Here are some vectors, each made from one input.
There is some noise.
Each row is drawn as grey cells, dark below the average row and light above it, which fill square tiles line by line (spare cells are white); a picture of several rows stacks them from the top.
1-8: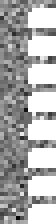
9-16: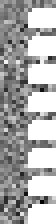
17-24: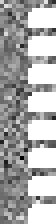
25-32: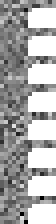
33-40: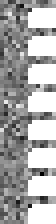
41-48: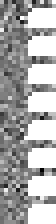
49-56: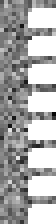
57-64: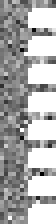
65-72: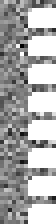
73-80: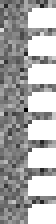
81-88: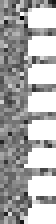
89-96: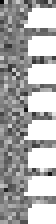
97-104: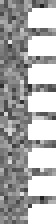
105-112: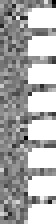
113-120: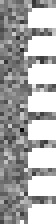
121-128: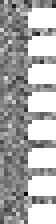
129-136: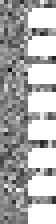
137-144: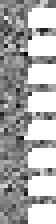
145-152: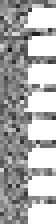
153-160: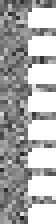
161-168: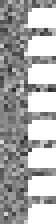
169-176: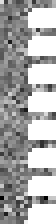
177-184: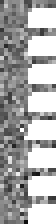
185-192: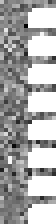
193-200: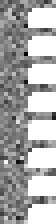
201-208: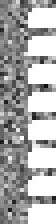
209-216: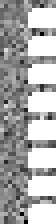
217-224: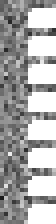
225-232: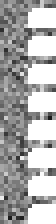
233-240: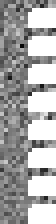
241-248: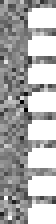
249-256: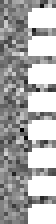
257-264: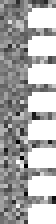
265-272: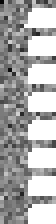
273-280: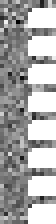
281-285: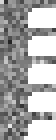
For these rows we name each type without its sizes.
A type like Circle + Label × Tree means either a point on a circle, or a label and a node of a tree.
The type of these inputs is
(Bool × Bool × Bool × Bool + Line) × Line.
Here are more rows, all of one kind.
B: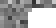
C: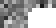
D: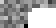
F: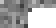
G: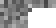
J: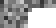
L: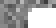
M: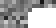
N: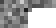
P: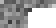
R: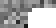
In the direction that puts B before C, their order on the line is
J, N, B, L, D, R, F, M, P, G, C.
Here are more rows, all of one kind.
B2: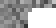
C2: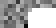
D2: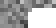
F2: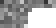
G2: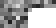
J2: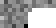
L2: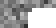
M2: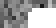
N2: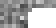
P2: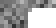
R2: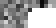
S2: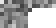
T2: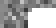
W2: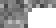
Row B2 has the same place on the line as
C2, D2, L2 and N2.
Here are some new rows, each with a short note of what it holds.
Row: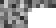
a point on each of two lines
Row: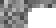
a point on each of two lines
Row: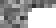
a point on a line and four true/false values
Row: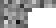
a point on a line and four true/false values
